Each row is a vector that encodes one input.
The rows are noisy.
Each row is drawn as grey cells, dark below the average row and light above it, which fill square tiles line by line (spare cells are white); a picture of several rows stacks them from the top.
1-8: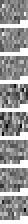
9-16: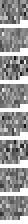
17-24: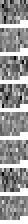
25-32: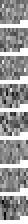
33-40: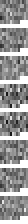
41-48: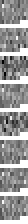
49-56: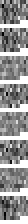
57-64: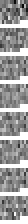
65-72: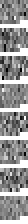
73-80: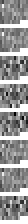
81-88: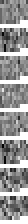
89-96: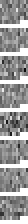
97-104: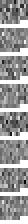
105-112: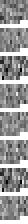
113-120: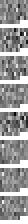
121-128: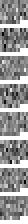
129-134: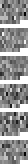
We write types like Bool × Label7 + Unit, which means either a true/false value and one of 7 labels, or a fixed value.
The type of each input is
Bool × Line6 × Line6 + Line3 × Line3 + Unit.
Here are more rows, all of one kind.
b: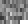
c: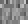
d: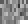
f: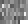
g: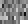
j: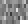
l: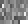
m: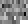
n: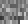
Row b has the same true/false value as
d, f and g.
